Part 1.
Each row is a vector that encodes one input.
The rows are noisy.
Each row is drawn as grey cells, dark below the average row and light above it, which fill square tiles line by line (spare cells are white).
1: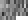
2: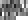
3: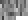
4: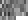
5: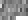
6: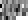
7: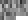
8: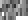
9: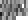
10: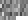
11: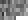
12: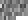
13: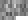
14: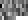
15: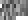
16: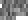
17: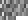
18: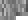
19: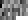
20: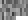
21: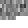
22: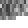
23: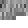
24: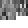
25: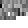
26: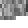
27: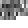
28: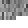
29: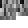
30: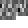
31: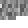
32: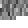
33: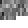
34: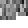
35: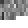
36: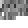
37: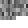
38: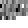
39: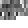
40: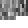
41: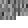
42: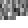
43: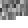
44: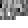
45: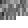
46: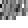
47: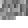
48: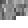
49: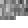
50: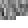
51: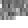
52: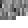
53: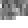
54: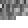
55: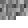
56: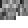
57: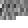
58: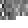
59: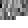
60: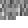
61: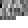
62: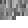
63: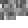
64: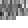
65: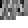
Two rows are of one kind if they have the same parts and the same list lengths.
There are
2 kinds of row.
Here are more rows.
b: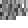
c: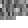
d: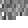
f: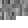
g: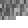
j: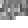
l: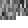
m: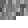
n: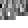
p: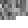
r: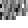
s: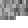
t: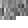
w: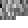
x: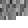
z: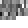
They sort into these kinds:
b, r, z
c, d, f, g, j, l, m, n, p, s, t, w, x

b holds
a point on an 8-point line.
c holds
a point on an 8-point line and four true/false values.
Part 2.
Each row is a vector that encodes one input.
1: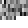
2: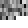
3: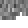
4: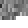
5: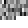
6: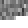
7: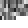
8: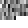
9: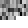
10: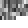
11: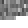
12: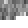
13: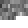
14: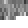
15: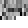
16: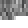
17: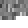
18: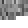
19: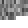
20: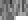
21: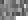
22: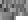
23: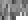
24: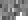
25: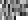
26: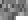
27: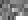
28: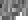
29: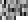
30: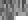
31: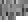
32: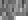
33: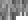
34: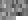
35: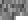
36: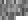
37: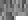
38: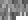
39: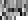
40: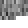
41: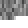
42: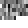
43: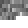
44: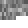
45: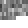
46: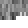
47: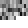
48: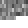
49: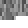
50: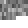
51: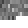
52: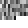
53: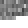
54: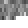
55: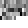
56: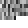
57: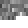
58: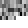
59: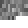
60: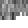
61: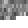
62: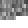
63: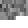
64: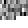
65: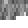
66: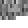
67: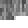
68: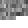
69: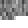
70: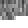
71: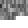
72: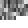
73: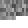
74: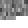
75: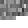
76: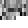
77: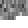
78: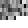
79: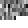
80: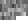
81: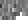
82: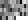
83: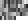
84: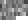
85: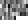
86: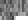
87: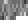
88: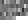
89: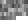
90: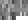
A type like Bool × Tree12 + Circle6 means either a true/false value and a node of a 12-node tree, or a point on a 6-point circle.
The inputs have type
Circle11 + Line7.
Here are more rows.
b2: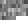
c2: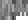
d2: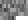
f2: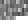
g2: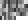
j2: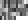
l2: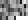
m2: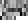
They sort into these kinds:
b2, c2, d2, f2
g2, j2, l2, m2

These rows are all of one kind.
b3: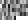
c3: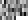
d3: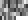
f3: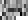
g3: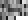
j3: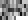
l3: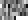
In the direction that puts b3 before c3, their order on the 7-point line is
d3, l3, b3, c3, f3, j3, g3.
